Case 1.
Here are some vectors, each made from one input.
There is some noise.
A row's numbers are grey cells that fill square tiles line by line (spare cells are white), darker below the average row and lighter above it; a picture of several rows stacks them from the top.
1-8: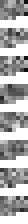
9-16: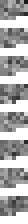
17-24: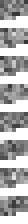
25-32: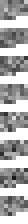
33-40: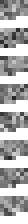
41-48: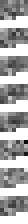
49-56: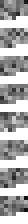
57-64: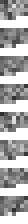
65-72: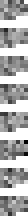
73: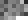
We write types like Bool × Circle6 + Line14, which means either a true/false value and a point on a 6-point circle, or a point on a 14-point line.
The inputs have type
Bool × Bool × Bool.
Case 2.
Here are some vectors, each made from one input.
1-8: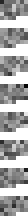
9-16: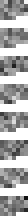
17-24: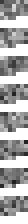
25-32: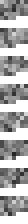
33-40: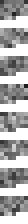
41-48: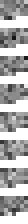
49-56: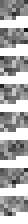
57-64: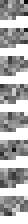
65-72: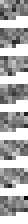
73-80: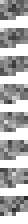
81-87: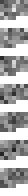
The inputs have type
Bool × Bool × Bool.
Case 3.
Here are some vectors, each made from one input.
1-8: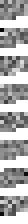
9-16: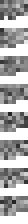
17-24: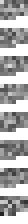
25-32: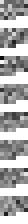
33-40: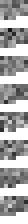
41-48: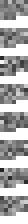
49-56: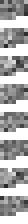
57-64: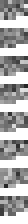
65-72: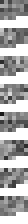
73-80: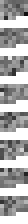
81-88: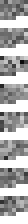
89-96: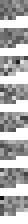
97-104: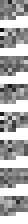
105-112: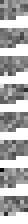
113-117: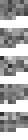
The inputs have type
Line10.
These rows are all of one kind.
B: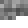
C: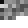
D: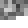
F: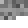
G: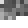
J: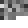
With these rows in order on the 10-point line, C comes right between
B and J.
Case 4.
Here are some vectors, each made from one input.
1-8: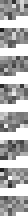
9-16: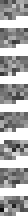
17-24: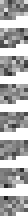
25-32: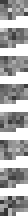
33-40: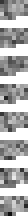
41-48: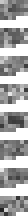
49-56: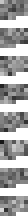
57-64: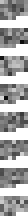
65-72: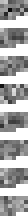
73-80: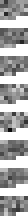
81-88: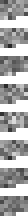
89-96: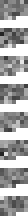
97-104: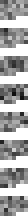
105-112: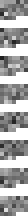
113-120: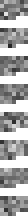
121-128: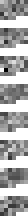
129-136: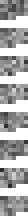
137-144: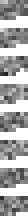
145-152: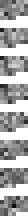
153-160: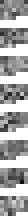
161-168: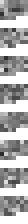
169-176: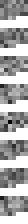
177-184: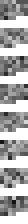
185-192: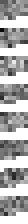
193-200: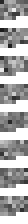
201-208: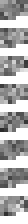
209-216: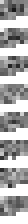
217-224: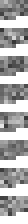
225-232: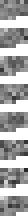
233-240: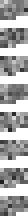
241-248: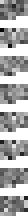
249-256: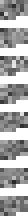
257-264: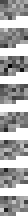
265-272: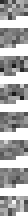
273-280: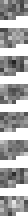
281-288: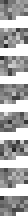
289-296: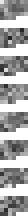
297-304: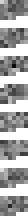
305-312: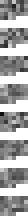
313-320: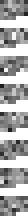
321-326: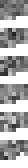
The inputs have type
Bool × Bool × Bool.
